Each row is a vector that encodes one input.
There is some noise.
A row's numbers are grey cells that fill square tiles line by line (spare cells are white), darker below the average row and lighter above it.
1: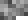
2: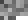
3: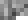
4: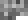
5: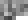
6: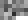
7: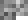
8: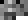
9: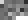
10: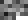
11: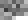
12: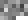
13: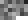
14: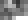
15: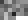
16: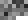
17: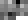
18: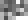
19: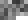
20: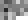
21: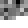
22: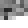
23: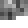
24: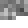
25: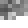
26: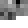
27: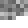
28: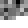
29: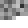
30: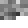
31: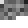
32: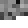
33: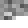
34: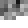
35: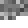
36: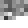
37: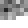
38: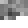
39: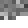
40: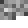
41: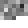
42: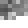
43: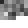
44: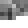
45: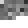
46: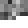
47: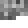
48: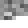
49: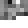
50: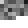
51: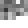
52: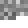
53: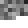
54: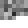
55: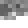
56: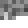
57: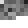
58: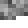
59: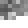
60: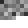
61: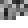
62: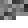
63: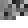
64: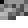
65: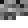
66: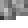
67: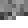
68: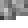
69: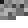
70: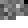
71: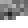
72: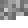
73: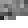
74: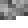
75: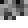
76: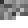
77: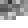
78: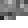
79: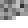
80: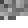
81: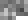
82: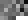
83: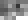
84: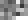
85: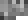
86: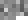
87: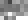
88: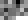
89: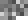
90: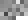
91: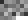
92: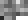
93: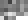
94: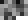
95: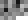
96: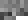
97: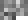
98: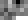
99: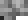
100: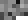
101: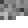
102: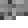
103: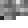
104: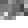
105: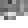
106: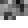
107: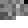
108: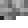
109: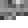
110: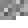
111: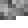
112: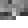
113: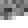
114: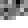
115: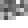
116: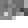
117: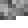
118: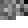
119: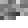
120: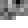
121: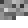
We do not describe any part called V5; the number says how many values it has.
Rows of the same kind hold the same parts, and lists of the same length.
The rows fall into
2 kinds.
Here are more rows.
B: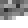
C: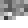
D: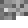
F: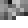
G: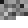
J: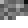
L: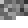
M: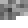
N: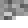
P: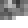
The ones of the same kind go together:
B, C, F, M, N, P
D, G, J, L

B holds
a point on each of two 9-point lines.
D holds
a point on a 4-point line, a point on a 6-point line and a value of V5.
